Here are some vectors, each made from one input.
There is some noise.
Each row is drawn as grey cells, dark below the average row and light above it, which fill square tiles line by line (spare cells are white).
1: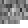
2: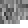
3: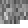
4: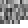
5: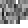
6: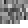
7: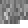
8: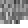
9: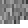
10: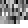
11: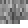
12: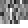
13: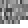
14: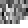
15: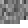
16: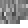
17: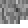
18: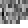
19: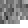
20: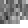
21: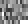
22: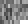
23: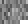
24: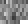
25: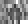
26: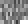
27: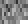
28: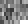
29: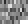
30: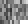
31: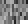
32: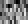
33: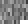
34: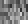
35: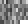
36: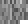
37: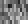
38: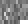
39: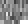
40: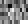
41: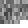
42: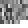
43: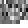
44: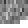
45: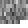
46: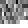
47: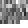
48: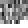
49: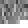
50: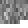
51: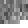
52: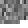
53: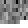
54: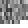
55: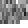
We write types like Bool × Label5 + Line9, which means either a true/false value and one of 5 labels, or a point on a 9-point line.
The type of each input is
Label8 + Line6.
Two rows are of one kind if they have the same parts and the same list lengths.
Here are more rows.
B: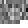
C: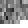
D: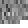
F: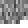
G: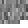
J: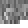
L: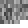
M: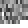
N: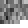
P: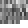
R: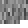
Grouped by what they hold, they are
B, C, D, G, L, M, N
F, J, P, R

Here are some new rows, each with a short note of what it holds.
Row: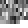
one of 8 labels
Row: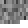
one of 8 labels
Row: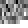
a point on a 6-point line
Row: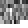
one of 8 labels
